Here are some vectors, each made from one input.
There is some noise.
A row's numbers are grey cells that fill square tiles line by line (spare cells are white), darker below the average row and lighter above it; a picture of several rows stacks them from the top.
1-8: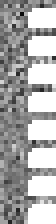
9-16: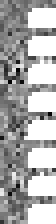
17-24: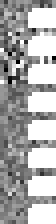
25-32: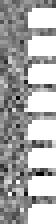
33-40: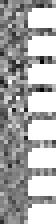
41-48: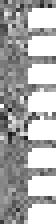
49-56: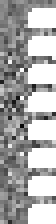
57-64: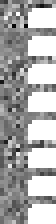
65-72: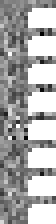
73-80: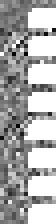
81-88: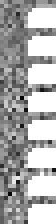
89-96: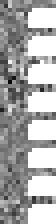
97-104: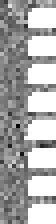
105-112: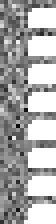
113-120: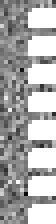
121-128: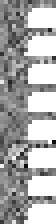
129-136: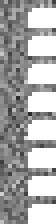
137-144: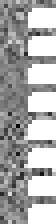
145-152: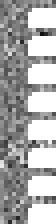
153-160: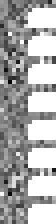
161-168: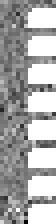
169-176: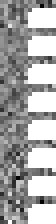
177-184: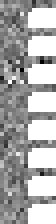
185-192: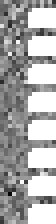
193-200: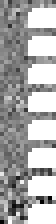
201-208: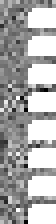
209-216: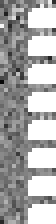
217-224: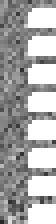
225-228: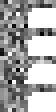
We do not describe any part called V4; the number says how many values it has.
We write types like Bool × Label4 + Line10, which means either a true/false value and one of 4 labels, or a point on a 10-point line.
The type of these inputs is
Bool × List2(V4) × Tree7 + Tree9 + Unit.
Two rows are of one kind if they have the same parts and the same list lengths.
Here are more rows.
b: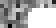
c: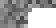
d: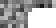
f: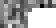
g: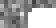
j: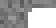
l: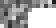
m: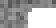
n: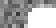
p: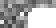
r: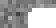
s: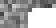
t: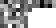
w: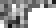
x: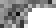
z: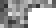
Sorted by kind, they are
b, c, l, m
d, p, z
f, x
g, s, t, w
j, n, r

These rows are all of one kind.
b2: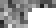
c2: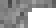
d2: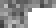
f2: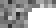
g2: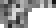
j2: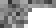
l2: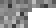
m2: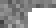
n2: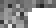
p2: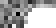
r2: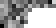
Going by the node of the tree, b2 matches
c2, g2 and l2.
